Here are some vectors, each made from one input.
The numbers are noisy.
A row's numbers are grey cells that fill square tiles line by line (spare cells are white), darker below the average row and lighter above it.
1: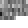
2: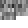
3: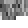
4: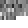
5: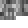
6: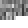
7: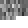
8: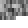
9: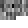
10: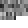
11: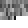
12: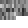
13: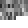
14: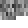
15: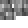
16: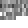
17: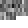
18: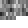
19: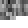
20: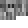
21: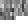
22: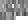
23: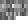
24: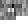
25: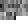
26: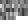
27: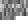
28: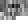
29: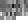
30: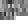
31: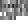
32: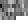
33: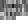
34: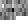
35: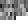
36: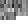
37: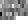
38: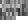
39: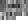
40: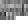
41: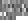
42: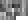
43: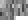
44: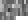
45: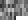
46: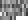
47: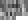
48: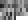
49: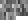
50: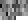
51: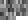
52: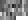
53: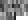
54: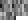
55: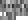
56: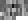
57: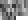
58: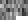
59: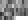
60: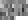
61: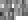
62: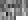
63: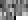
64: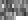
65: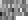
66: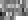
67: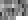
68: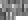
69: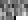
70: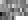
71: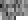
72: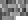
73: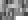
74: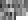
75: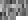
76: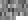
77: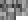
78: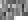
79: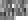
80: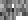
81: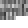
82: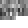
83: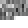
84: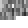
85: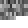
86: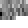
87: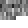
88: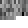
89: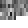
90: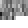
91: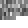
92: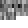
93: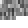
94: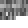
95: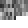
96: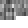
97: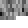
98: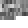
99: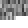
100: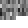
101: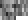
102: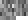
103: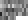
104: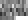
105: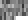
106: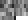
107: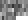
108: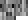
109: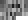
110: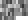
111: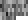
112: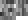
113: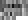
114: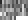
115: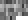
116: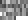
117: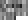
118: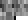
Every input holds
either two labels (each one of 6), or one of 7 labels.
